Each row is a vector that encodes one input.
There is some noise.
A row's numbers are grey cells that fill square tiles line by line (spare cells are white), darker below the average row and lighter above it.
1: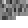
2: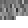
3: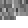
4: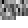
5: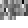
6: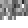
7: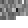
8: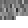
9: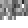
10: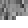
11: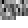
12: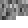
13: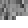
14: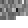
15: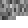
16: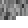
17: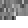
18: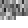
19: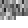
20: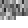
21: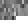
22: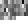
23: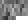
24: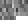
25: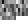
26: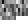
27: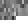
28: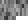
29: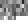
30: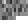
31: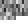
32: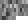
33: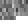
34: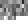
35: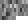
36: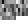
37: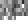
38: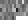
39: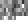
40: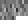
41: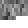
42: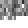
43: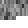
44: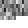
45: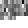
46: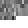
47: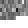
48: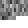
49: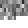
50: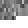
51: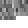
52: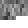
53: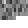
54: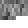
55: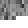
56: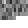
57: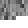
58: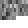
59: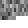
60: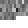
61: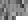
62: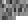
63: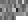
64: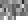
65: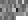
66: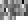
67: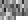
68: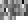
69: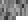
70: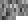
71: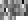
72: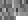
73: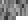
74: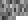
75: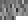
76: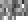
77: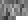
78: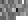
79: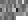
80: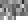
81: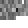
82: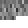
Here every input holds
either a point on a 5-point line, or a point on an 11-point line.
